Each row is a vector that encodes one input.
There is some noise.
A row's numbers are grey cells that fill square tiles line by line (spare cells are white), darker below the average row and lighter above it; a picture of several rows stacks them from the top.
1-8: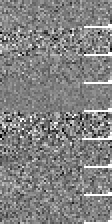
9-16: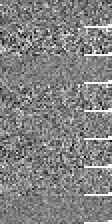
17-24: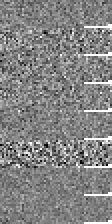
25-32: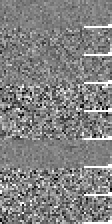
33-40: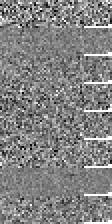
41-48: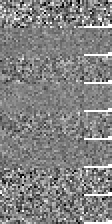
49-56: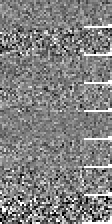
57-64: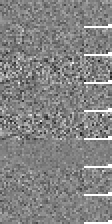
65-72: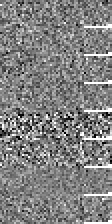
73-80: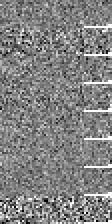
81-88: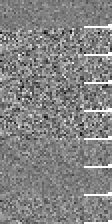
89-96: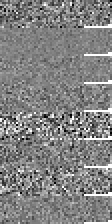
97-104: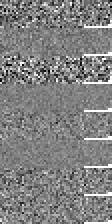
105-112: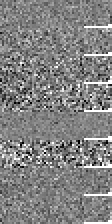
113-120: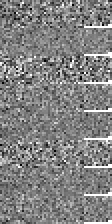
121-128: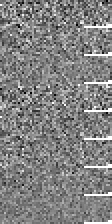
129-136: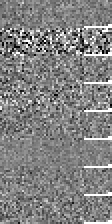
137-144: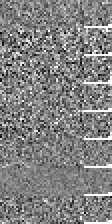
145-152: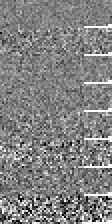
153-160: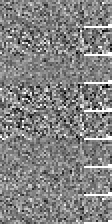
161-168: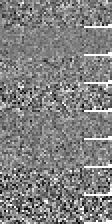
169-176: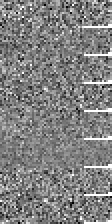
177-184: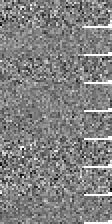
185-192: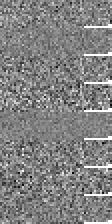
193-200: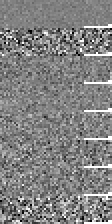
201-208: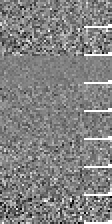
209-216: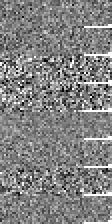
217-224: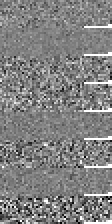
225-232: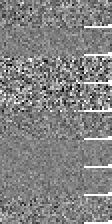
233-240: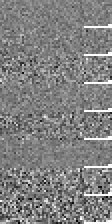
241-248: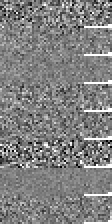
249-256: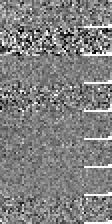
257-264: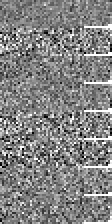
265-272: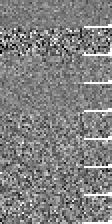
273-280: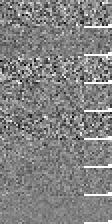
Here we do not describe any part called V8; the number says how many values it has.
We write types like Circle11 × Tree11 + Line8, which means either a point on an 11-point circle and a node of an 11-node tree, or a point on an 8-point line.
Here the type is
Circle5 × Line7 × V8 + Line6 × Line6 × Line6.
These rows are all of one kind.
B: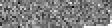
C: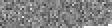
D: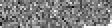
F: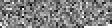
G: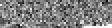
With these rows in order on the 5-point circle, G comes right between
B and C.
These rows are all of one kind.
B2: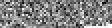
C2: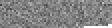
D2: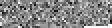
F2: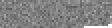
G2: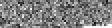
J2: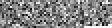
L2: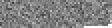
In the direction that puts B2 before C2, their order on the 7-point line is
D2, L2, G2, B2, J2, F2, C2.
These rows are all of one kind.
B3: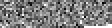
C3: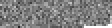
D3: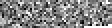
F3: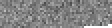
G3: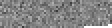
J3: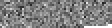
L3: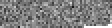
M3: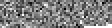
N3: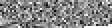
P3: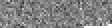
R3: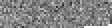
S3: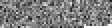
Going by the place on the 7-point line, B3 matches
F3 and L3.
